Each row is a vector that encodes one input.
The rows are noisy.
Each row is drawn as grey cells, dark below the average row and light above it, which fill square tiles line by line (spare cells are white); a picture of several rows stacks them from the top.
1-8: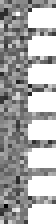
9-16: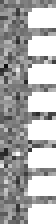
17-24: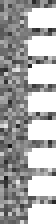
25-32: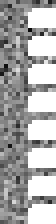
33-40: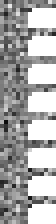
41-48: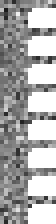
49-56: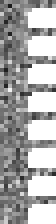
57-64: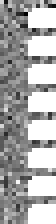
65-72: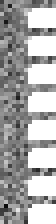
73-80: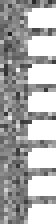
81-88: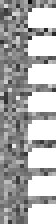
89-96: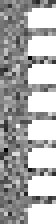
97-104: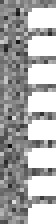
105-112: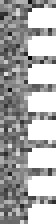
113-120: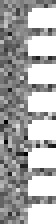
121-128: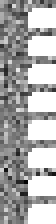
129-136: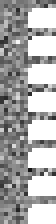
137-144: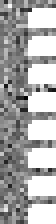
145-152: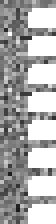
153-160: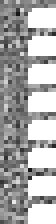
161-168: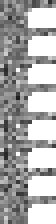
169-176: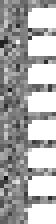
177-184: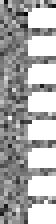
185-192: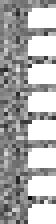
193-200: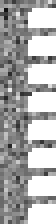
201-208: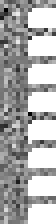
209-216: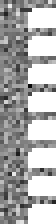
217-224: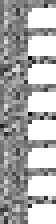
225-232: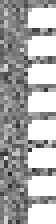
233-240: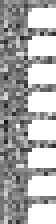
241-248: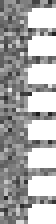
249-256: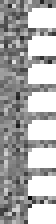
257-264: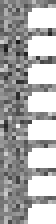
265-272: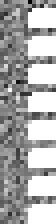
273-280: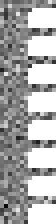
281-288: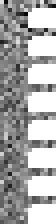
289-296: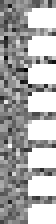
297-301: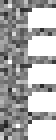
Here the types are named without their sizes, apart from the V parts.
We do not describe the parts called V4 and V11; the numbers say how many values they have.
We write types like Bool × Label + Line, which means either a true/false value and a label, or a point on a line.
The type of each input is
(Line + V11) × V4 + List(Circle).
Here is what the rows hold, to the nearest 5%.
About 65% of them hold a value of V4, together with either a point on a line, or a value of V11. The rest are lists of points on a circle.
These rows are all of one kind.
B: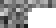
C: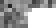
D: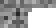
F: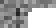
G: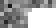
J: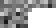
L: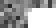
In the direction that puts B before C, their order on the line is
L, B, D, J, C, G, F.
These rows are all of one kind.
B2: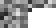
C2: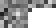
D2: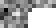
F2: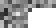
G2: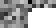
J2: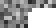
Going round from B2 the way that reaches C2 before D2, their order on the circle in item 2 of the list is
B2, J2, C2, F2, D2, G2.
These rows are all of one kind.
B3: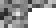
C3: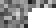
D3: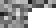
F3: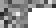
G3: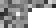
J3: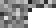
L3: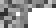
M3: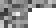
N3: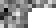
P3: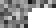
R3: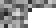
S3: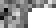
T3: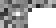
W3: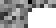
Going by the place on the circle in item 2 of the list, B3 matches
N3, S3 and W3.
